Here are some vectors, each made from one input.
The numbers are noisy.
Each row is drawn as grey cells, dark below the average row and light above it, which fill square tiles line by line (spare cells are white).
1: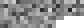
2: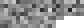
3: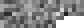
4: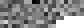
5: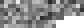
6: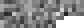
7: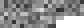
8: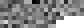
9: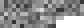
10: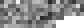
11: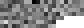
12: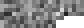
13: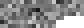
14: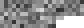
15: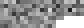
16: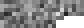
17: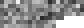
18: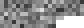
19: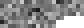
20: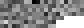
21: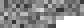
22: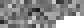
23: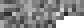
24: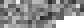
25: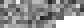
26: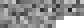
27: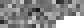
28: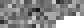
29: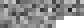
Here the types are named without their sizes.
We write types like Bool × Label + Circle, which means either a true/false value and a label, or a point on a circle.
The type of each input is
Label.
